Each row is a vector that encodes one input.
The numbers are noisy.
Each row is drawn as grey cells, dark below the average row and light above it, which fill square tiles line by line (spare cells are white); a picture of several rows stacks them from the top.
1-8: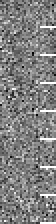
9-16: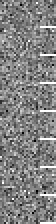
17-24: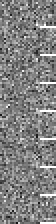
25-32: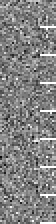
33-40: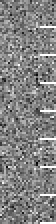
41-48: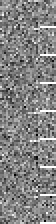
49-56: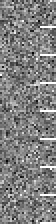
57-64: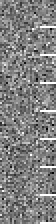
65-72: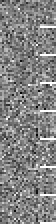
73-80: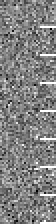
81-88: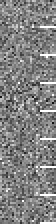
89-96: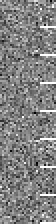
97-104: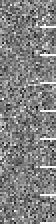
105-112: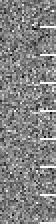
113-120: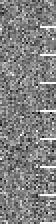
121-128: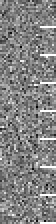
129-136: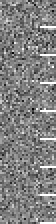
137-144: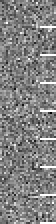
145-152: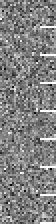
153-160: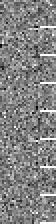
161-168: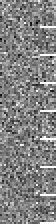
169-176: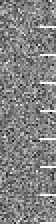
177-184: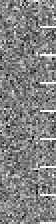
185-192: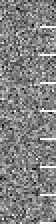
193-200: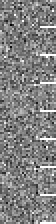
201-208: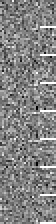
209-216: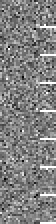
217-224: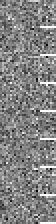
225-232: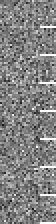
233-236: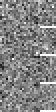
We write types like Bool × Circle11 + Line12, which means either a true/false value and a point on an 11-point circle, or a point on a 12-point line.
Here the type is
(Line6 + Tree7) × Tree10.
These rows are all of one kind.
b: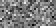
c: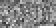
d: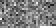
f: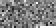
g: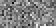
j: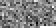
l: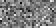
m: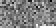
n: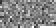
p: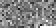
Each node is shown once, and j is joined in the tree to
n and p.
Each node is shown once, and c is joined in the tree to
g.
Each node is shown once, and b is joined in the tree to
d, f and l.
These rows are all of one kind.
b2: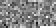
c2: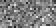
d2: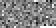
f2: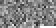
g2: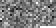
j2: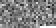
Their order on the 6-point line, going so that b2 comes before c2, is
d2, b2, f2, j2, g2, c2.
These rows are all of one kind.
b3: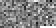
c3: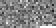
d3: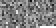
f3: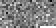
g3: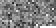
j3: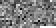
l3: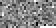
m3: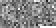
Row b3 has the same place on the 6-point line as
l3 and m3.
